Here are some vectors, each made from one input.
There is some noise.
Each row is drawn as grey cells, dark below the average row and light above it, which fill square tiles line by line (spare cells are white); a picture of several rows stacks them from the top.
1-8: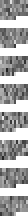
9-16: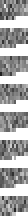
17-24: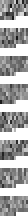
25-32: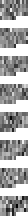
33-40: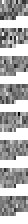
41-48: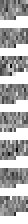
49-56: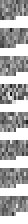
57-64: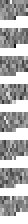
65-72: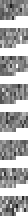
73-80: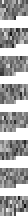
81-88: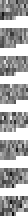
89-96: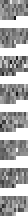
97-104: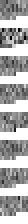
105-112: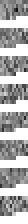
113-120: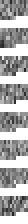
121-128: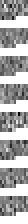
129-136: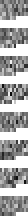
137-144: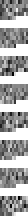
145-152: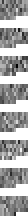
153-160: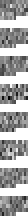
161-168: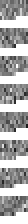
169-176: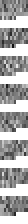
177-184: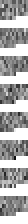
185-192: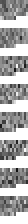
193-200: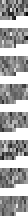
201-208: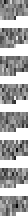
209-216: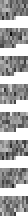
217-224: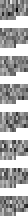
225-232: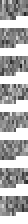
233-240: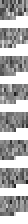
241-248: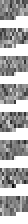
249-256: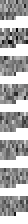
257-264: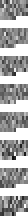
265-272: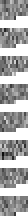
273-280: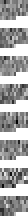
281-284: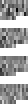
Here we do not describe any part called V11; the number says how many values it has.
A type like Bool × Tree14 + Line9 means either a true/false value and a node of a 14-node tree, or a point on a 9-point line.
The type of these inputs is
(Bool × Circle5 × Line5 + Line8) × V11.
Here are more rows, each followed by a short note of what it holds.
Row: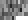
a point on a 5-point circle, a point on a 5-point line, a true/false value and a value of V11
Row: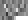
a point on a 5-point circle, a point on a 5-point line, a true/false value and a value of V11
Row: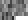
a point on a 5-point circle, a point on a 5-point line, a true/false value and a value of V11
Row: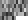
a point on a 5-point circle, a point on a 5-point line, a true/false value and a value of V11
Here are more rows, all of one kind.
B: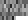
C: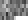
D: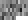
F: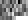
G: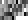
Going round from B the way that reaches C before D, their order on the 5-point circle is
B, C, D, G, F.
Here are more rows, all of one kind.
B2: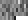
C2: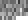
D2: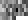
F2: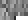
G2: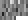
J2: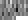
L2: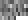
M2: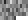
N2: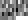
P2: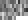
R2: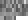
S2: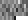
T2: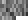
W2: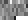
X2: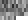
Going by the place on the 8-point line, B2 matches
D2, G2, S2 and W2.
